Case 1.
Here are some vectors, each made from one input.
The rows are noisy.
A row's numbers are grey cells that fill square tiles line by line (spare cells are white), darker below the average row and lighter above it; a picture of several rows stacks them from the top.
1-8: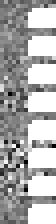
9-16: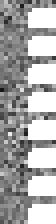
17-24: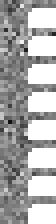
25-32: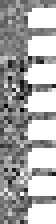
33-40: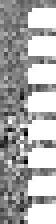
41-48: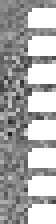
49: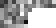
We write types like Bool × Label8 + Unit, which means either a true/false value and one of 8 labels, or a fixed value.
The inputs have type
Circle9 + Unit.
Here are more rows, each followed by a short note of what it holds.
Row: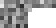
a fixed value
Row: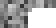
a fixed value
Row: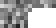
a point on a 9-point circle
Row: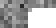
a fixed value
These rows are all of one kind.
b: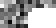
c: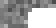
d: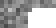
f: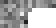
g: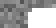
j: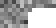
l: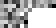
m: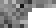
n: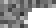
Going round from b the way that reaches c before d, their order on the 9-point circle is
b, g, c, n, j, d, m, f, l.
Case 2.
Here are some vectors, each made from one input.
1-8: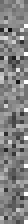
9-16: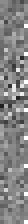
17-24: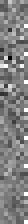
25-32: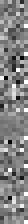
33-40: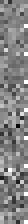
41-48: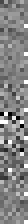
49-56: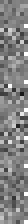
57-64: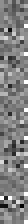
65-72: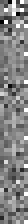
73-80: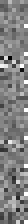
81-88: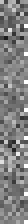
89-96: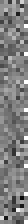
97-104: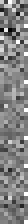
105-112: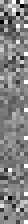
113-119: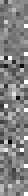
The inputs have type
Circle19.
